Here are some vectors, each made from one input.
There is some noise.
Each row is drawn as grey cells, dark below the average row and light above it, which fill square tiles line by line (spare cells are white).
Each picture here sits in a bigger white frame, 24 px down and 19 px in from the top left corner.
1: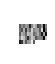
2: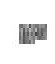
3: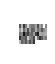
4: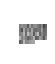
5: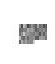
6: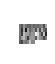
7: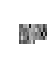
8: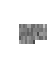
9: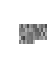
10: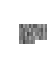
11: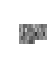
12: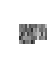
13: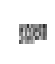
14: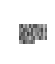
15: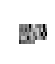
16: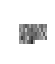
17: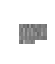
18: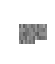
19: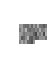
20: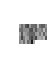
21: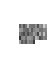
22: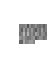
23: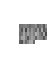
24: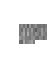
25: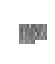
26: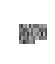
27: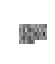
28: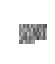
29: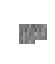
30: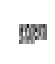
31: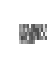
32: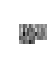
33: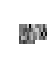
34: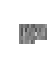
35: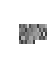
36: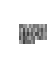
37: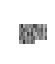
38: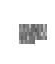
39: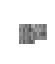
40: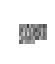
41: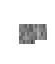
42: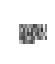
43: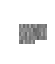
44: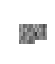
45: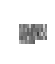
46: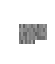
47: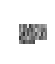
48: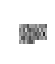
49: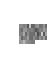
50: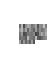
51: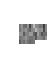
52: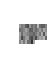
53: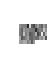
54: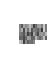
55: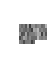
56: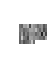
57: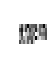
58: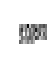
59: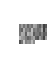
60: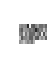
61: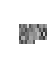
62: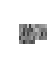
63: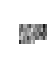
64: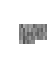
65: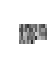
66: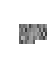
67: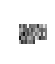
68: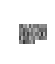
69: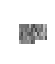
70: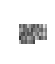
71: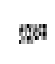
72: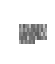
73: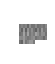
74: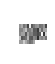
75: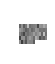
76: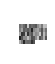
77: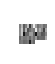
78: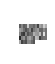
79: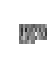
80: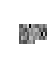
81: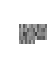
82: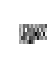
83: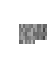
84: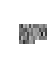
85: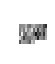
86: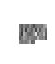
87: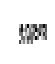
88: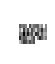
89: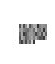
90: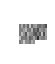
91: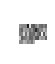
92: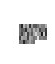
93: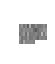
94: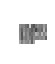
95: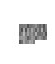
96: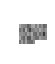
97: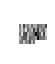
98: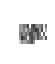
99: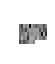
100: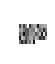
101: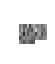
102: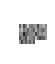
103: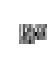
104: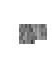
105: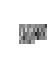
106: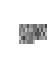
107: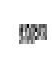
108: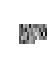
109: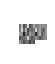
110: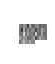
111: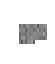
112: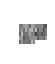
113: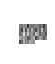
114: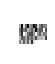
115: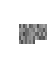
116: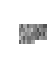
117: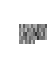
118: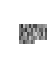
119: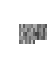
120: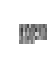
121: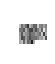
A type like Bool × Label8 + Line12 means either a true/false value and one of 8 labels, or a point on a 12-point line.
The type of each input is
Bool × Bool × Bool + Line7 + Tree10.
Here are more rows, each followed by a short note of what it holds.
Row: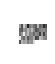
a node of a 10-node tree
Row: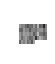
a point on a 7-point line
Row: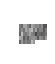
a node of a 10-node tree
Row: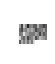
a node of a 10-node tree
